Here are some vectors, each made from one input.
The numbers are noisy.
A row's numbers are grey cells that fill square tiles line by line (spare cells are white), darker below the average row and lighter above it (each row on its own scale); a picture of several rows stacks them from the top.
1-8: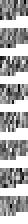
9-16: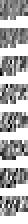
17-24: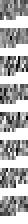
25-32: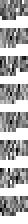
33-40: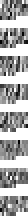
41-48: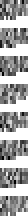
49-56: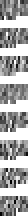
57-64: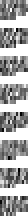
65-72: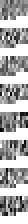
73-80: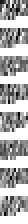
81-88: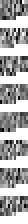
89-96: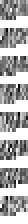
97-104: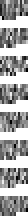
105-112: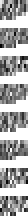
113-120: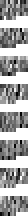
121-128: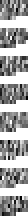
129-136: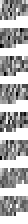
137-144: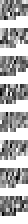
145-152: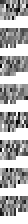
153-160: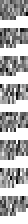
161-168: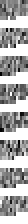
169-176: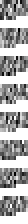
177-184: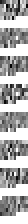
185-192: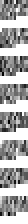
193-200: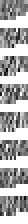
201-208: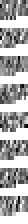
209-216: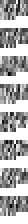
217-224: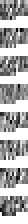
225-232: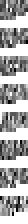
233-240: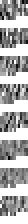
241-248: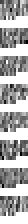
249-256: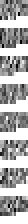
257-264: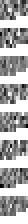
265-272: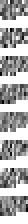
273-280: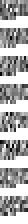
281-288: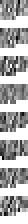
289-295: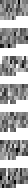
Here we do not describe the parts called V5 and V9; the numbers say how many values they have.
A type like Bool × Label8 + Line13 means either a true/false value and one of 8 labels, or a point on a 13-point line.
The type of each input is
Bool × Bool × Bool × Bool × Label7 + V5 × V9.
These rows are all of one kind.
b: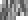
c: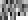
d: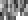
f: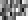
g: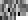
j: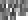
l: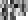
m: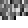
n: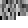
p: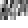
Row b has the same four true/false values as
c and g.
